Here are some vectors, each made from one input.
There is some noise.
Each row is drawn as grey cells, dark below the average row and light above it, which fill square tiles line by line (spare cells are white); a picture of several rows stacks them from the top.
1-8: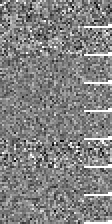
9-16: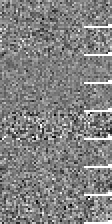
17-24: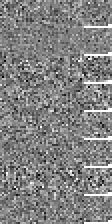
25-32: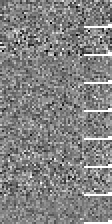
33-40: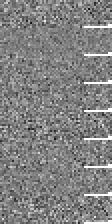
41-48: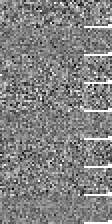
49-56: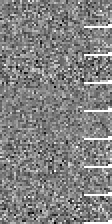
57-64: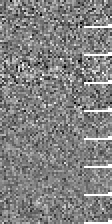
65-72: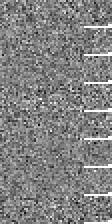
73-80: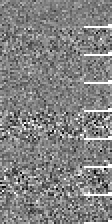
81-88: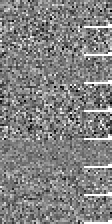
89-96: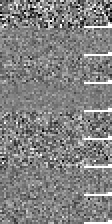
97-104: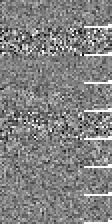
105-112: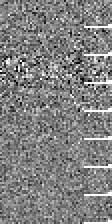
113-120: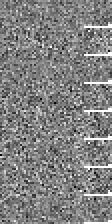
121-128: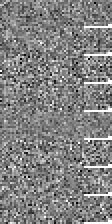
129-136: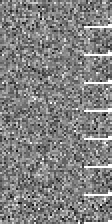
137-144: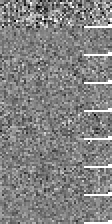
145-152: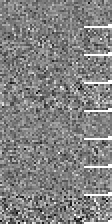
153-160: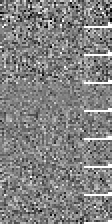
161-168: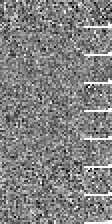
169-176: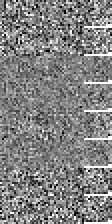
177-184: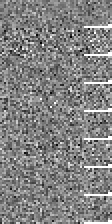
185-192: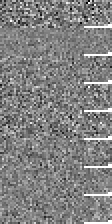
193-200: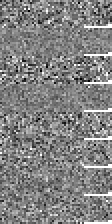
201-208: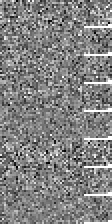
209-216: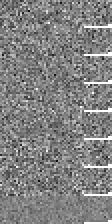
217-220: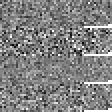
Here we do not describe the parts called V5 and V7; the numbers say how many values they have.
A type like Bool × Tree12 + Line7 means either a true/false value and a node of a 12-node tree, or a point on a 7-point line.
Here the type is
(Circle9 + V5) × Line11 + V7.
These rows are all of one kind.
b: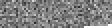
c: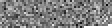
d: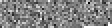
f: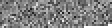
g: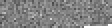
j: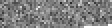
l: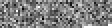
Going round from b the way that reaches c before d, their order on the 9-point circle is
b, f, j, g, c, d, l.
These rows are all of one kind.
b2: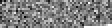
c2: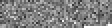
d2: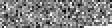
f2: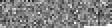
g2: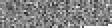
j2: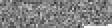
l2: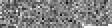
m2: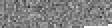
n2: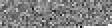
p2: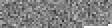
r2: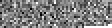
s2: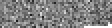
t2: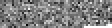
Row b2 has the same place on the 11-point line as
f2 and m2.
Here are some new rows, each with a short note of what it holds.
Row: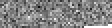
a point on an 11-point line and a value of V5
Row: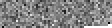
a value of V7
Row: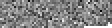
a point on an 11-point line and a value of V5
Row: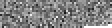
a point on an 11-point line and a value of V5
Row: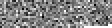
a value of V7
